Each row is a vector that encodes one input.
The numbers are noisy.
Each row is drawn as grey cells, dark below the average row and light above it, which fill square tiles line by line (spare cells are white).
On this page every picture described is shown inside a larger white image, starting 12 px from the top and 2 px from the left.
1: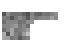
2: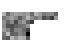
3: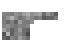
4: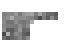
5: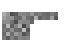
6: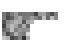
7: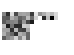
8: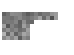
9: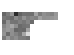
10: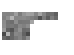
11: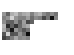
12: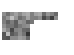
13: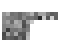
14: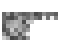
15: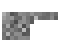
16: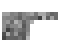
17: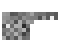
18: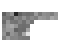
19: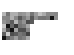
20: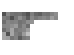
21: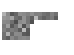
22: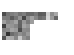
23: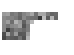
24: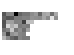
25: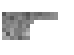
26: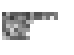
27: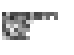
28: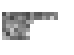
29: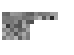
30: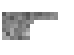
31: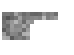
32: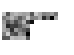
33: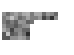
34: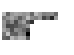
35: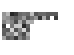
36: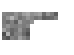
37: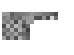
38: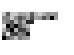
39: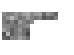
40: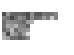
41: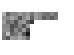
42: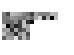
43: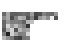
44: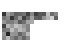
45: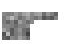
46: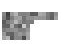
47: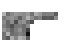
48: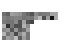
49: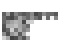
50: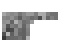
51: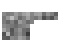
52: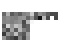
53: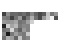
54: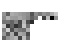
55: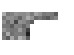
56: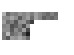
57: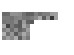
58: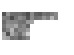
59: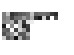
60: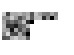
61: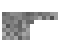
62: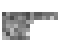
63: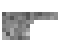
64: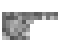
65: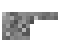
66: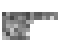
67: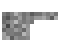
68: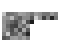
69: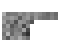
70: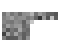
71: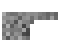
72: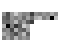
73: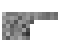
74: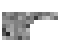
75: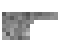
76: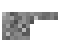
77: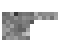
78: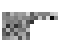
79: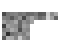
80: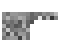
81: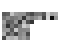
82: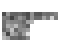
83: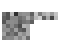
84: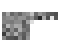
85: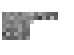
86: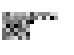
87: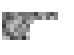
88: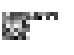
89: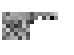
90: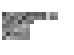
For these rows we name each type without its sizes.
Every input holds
either a point on a line, or a node of a tree.
